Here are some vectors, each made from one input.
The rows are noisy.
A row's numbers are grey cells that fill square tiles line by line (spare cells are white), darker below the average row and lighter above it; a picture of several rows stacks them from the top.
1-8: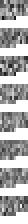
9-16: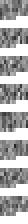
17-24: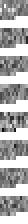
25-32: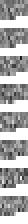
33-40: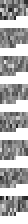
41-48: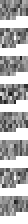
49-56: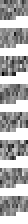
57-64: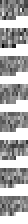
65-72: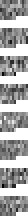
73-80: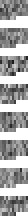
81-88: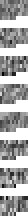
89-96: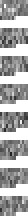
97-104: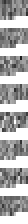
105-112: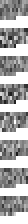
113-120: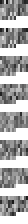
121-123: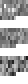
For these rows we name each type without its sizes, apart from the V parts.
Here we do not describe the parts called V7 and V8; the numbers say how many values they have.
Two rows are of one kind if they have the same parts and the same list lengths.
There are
3 kinds of row.
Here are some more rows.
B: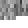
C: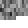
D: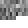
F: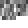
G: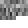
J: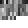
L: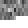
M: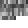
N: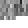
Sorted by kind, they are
B, N
C, D, G, L
F, J, M

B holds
a label and a point on a line.
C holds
a label and a value of V7.
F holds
a value of V8.
